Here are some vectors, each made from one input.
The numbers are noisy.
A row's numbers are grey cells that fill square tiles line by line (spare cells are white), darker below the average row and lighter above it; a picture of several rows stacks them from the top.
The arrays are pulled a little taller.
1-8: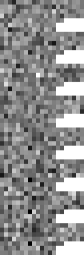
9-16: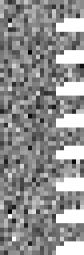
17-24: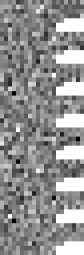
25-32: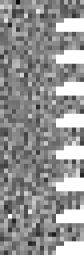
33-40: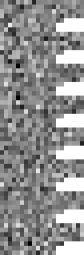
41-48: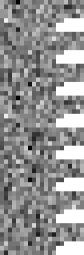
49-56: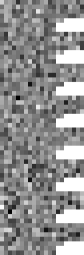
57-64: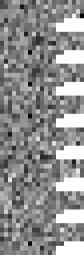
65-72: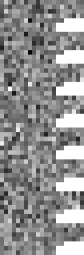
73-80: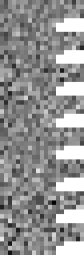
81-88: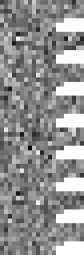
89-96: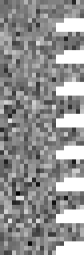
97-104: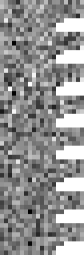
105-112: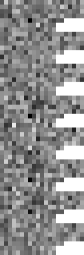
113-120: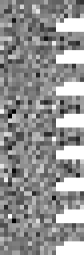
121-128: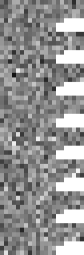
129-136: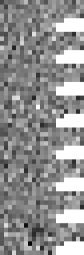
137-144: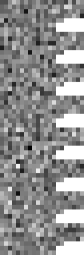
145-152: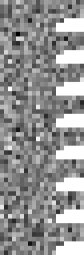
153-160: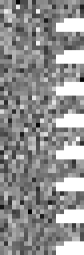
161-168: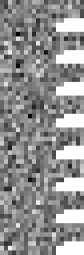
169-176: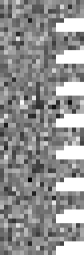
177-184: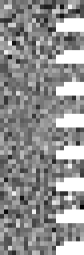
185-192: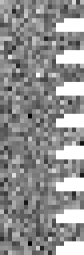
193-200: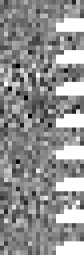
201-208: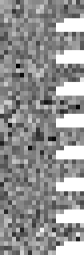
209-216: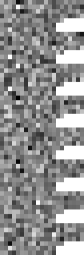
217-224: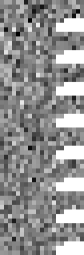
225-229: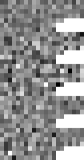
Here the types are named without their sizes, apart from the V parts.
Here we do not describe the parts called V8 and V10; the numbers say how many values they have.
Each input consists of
a label and a value of V10, together with either a point on a circle, or a true/false value and a value of V8.
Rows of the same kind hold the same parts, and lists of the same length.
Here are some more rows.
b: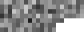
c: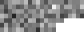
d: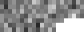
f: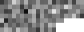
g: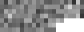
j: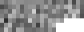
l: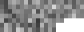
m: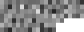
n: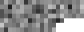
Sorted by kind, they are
b, c, g, j, l, m
d, f, n

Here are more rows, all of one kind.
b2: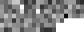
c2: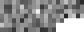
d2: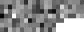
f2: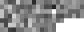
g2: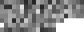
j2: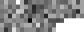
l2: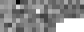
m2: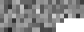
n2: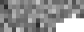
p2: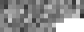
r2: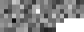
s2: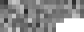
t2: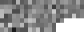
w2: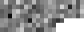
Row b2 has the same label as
c2, g2, m2 and r2.
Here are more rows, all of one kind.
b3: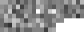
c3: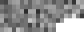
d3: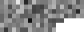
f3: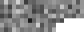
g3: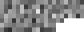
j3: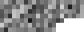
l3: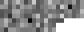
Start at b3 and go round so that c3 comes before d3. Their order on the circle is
b3, f3, c3, j3, l3, d3, g3.
